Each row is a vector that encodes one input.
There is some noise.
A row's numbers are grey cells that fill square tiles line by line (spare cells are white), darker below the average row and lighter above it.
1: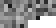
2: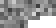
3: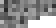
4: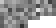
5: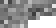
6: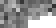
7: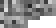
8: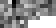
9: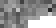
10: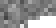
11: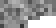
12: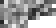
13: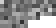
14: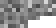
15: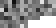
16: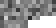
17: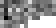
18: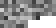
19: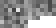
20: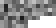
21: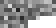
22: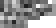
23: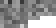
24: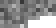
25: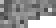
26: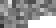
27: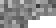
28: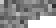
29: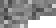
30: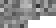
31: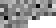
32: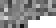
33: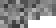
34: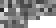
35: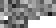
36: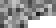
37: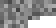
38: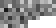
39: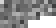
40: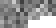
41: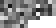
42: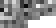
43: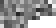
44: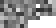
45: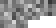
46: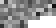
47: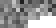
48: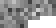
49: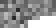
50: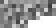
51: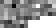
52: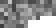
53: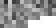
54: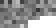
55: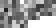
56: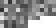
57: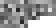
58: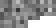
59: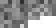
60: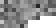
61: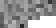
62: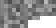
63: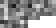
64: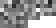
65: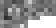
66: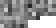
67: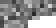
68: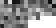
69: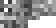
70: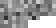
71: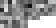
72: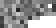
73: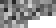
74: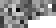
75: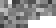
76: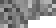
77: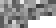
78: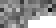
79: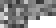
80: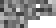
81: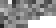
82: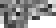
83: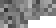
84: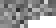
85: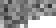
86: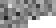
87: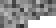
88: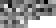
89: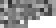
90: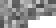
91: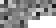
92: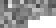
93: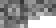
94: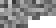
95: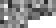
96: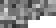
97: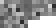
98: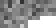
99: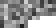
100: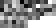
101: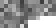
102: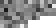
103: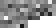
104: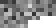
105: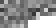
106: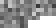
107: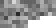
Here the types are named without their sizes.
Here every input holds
a label, together with either a point on a line, or three true/false values.
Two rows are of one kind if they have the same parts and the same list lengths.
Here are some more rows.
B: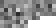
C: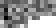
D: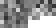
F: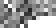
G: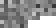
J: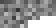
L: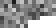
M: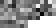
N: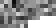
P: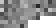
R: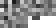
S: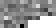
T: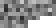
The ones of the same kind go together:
B, C, D, F, G, J, L, N, P, R, T
M, S

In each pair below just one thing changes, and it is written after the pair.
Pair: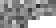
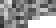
the label
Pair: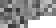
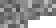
one of the three true/false values
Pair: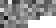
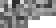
one of the three true/false values
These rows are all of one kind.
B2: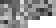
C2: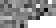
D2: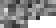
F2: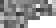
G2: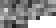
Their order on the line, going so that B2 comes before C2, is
B2, D2, G2, F2, C2.
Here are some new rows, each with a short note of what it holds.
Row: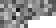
a label and three true/false values
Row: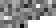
a label and a point on a line
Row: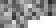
a label and three true/false values
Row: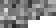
a label and a point on a line
